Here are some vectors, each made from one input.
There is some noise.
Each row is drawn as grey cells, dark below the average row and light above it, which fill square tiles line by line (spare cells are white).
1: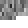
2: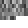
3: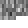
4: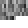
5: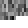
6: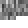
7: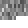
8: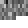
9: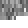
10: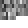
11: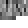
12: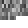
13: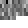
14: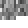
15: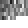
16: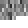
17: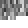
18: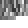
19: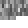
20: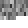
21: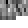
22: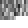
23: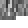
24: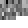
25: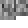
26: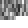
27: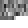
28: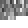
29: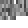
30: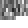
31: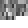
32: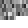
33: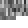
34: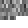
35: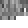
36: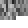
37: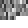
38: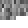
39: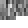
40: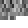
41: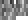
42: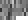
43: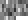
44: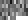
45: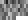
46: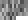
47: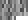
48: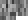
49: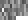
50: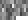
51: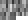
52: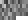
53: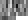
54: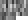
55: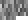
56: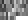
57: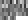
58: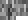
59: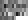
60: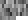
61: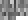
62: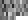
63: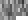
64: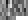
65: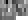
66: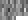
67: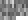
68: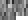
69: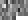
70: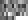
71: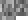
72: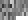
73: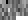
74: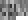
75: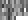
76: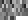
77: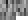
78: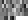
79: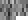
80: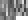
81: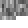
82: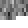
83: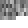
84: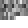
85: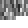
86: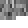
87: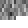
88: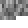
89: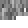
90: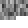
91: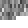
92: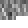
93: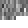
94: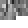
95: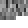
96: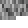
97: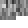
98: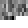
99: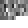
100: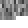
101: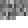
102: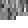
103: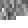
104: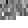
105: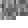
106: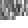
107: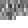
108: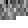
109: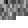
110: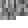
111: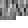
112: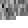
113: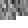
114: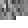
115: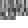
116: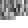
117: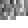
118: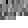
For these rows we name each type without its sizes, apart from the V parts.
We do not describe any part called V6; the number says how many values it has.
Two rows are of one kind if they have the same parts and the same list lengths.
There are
3 kinds of row.
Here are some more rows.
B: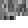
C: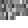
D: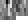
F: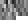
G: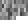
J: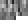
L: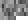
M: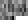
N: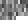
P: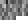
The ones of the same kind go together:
B, C, M
D, F, J, P
G, L, N

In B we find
three true/false values.
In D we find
a value of V6.
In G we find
a node of a tree.
